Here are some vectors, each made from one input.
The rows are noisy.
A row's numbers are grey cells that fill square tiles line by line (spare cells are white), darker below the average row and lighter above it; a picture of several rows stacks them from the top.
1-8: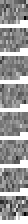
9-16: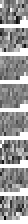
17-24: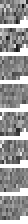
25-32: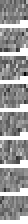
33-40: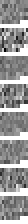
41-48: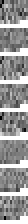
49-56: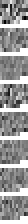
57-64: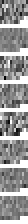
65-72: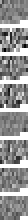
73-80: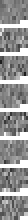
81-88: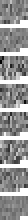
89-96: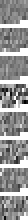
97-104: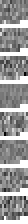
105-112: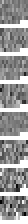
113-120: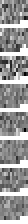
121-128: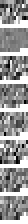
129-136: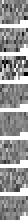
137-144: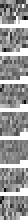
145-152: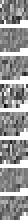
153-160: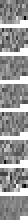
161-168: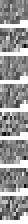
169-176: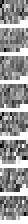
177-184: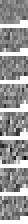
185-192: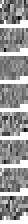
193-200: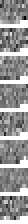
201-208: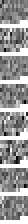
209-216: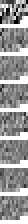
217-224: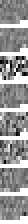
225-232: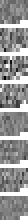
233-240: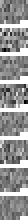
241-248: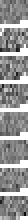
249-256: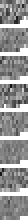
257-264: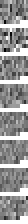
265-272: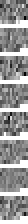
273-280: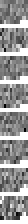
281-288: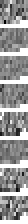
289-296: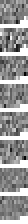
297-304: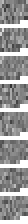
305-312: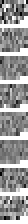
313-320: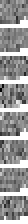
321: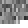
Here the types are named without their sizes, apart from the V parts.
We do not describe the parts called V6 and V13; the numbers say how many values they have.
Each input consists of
a point on a line, together with either a point on a line and a value of V6, or a value of V13.
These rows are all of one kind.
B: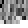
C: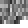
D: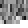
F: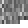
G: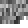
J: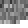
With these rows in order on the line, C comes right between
B and J.
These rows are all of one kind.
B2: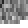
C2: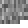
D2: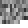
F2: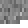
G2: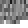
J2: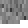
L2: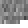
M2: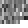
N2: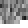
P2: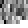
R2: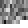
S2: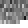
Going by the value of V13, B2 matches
D2, G2, N2 and P2.
